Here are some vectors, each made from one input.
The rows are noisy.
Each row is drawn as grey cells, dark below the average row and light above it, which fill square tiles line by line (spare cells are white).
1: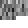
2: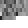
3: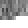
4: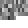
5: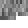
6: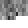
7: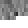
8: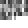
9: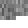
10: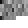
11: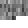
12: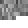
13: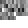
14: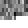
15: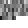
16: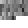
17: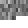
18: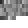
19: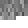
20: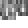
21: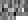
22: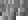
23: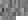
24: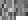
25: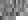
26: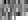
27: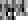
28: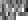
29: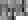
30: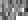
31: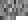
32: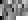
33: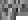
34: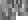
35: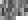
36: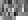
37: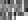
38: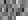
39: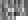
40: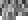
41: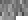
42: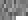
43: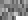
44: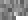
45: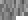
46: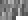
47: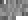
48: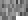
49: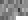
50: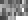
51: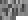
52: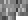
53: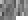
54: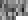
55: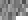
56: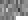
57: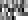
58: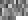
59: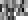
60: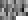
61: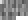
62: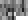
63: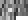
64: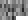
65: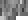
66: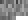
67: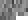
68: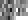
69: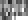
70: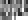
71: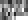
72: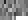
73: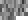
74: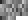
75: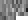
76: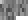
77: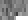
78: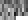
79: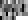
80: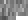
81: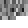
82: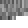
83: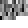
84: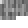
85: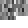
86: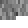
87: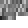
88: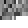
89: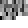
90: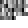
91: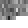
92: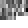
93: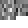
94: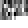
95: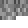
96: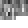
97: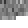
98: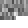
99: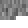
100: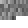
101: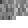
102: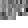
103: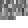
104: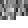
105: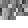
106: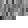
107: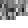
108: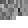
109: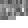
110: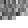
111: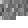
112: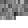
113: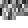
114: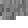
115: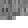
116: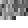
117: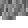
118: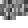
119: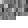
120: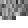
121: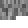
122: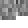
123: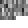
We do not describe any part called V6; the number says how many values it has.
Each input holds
a node of a 10-node tree, together with either a point on a 10-point line, or a value of V6.
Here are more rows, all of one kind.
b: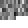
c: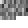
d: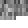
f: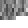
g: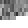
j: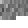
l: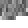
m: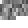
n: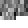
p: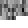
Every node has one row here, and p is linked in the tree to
f and j.
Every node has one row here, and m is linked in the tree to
j.
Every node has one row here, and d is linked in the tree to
f and n.
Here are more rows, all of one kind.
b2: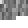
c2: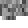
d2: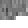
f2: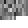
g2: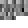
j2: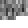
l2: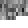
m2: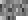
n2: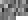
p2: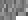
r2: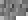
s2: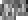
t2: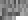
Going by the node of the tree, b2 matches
g2, m2, n2 and s2.
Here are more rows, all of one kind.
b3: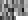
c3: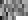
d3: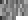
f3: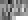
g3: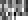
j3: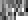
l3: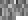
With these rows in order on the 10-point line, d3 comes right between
b3 and f3.
